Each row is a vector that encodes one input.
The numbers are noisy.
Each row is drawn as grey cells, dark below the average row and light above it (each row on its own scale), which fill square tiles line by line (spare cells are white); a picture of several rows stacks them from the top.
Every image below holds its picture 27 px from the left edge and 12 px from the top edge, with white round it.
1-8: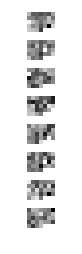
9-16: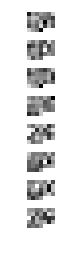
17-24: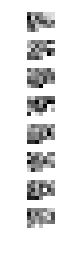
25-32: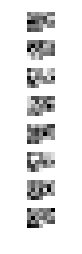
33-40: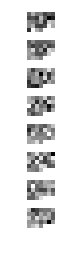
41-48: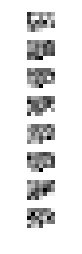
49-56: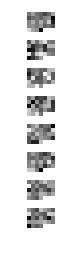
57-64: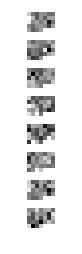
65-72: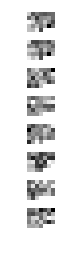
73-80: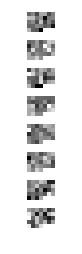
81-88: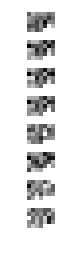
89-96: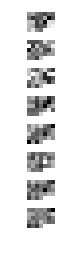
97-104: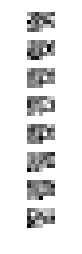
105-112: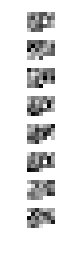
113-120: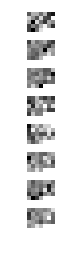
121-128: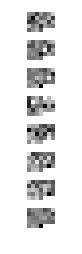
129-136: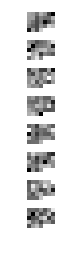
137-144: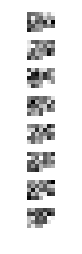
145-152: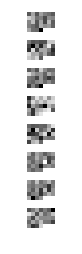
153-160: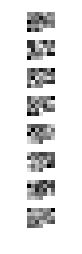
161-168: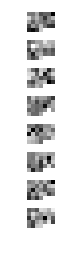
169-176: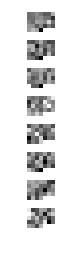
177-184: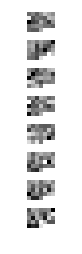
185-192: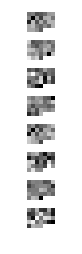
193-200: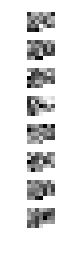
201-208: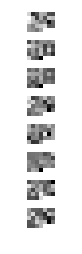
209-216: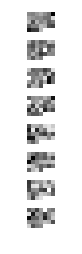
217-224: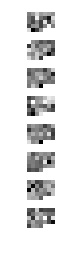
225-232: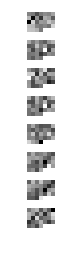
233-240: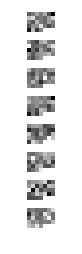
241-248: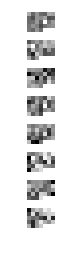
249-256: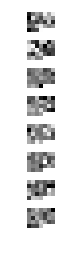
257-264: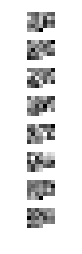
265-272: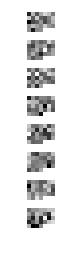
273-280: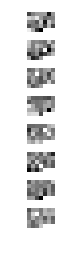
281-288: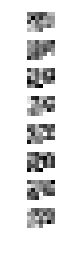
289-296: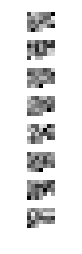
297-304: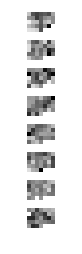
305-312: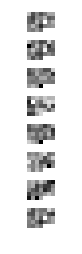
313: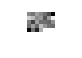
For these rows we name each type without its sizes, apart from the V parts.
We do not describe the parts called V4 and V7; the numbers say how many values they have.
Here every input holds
a value of V7, together with either a label and a point on a line, or a value of V4.
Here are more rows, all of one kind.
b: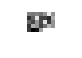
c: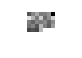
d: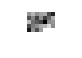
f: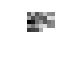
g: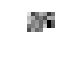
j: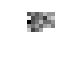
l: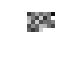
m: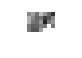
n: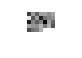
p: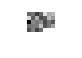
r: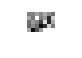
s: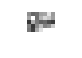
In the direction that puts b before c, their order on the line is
d, g, f, b, p, c, s, l, j, r, m, n.
